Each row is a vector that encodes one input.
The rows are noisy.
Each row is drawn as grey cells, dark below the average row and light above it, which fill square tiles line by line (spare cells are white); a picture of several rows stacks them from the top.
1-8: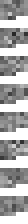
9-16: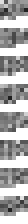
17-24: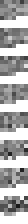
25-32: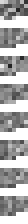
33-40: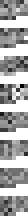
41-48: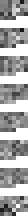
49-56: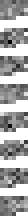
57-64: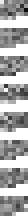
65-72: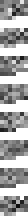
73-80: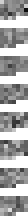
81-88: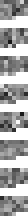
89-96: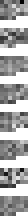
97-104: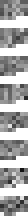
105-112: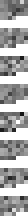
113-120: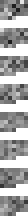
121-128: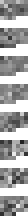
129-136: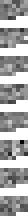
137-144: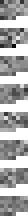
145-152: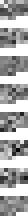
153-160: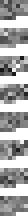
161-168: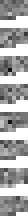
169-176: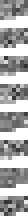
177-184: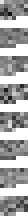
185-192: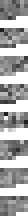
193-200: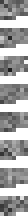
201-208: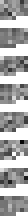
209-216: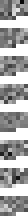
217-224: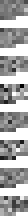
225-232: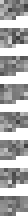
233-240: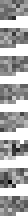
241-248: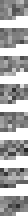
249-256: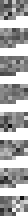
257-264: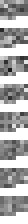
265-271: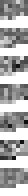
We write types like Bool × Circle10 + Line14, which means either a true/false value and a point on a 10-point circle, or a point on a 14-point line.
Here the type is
Bool × Line5 + List2(Circle10) + Tree7.
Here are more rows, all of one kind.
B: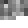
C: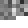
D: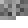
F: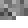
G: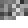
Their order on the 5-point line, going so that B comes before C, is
D, G, B, F, C.
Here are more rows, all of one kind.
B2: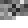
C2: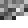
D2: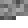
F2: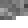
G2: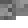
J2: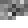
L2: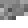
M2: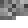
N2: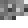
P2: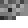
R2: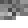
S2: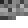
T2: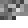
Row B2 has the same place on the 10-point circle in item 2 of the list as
D2, F2, M2 and S2.
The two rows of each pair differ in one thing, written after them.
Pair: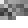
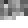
the true/false value
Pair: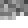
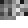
the place on the 5-point line
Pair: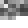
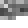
the place on the 5-point line
